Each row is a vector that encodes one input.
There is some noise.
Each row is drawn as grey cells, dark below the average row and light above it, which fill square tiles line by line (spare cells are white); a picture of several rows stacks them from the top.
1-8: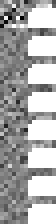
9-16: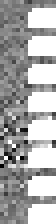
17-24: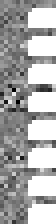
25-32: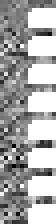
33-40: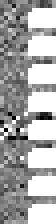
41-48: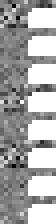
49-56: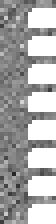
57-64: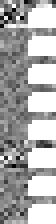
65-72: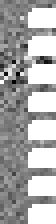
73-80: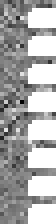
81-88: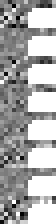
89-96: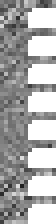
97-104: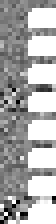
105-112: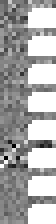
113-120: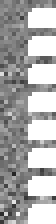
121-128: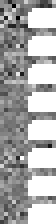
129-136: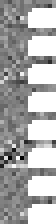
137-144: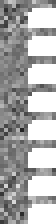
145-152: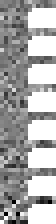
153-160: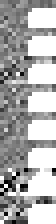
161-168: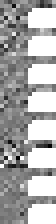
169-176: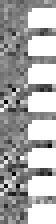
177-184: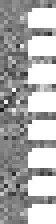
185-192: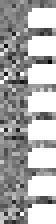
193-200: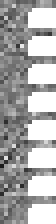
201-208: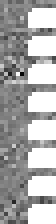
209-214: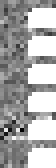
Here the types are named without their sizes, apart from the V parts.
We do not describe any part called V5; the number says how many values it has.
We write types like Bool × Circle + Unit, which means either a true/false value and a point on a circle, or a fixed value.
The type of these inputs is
Label × Label + Tree × (Tree + V5).
